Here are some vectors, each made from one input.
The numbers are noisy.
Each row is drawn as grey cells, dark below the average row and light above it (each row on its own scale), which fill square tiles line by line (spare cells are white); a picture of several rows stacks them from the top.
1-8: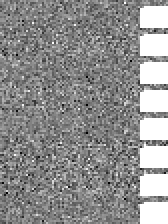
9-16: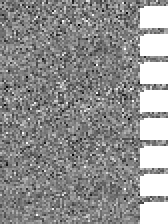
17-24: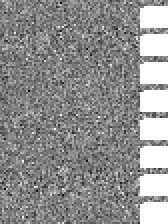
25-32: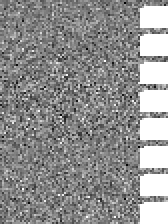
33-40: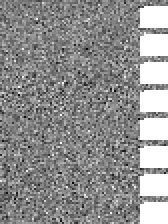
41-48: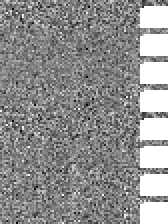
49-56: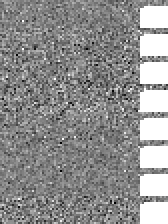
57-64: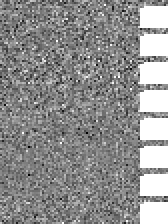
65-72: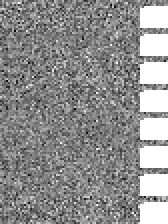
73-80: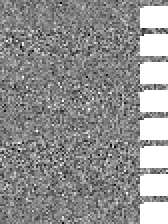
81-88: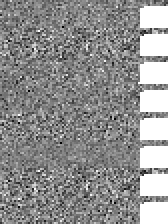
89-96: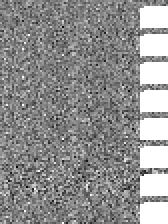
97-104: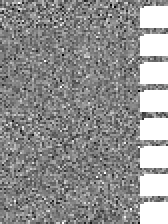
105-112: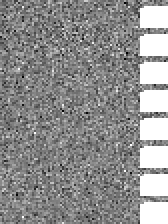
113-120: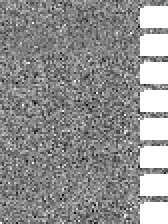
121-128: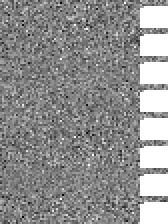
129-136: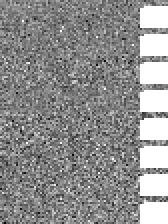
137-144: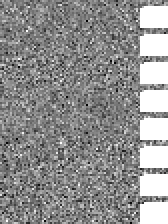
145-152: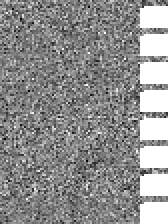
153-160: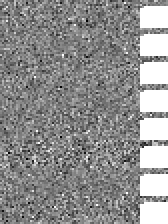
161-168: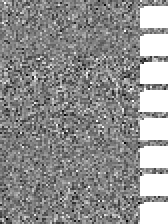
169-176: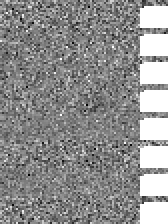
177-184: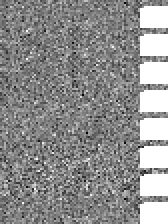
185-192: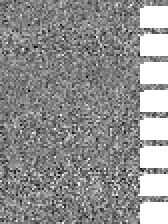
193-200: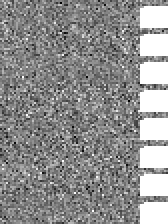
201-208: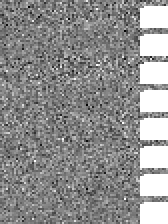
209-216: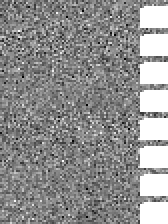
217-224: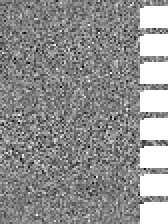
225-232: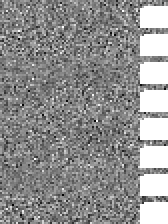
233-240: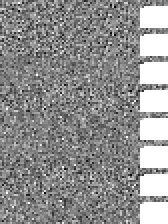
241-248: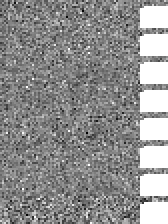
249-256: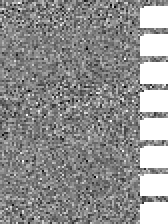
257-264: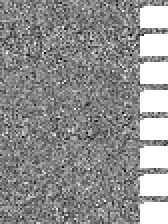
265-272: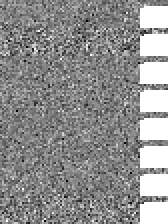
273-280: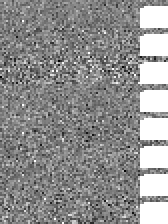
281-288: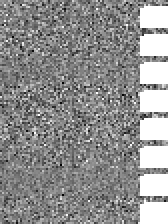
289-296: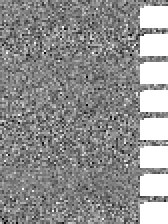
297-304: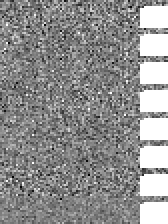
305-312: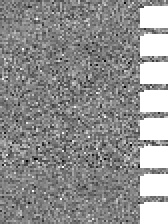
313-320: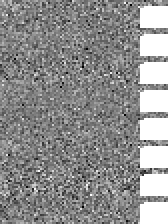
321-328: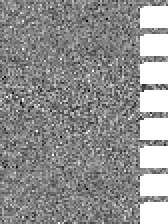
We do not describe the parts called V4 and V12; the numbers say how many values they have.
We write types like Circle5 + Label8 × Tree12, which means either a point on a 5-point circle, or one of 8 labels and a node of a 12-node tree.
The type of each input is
(Bool × Bool × Bool × V4 + V12) × Line5 + Label5.
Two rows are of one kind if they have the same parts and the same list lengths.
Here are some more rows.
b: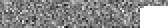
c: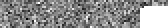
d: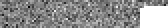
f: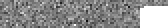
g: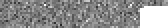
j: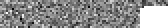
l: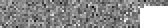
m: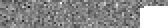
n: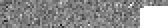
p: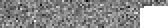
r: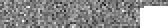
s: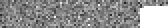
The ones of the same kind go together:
b, f, l, r
c, j, p
d, g, m, n, s

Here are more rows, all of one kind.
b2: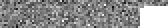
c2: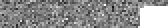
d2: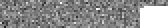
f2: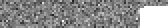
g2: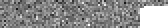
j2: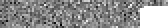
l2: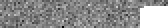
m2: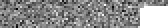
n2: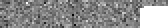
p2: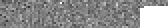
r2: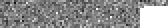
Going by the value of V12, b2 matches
c2, f2, g2 and m2.
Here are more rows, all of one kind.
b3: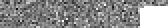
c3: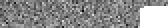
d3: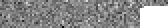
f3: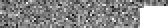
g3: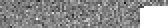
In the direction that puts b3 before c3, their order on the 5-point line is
f3, b3, d3, g3, c3.
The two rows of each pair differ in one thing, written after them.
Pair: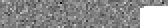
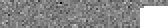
the place on the 5-point line
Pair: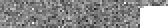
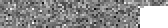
the value of V4
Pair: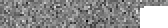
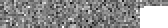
the value of V4
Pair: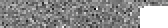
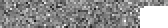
the place on the 5-point line
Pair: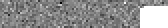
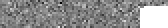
the value of V4
